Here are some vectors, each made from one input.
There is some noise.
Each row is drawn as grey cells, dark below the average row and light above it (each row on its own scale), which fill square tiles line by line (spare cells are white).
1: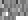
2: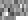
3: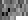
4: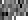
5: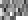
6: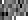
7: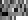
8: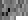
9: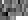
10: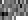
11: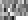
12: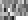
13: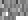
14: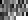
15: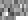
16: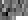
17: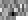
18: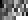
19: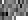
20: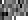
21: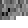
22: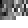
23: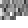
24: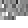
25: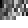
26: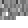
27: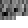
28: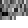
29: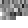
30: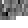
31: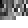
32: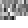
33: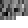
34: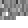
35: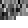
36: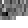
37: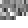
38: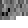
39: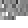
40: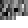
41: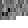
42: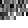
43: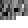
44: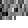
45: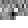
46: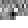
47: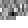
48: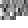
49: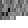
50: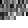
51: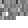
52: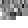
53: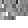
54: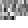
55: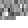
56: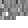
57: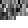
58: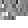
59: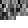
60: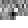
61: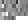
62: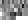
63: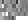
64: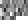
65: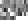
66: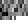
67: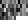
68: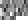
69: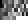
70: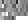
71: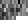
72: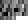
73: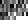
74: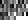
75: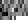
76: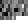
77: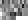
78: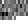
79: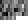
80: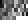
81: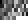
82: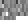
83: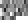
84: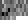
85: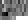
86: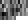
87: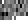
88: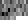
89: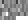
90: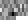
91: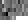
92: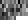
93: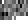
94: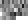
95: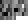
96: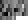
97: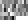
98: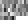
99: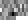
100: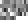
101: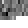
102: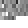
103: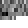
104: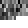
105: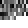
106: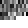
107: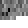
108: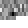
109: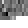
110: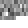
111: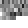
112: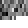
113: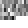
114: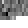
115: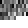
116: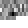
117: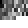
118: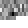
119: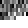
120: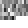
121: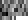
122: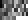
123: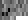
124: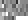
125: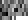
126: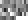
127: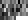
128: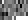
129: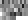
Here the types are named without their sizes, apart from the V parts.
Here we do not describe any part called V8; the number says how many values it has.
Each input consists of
either a point on a circle, or a true/false value and a value of V8.
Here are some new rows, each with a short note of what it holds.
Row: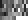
a true/false value and a value of V8
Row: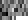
a true/false value and a value of V8
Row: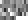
a point on a circle
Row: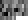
a true/false value and a value of V8
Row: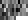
a true/false value and a value of V8
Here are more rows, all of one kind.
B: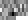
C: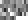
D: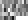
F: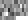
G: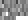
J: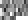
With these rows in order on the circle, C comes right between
D and J.
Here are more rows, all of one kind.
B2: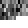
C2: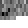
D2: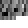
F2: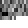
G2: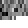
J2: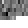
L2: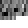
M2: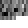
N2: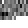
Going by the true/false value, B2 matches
G2 and J2.
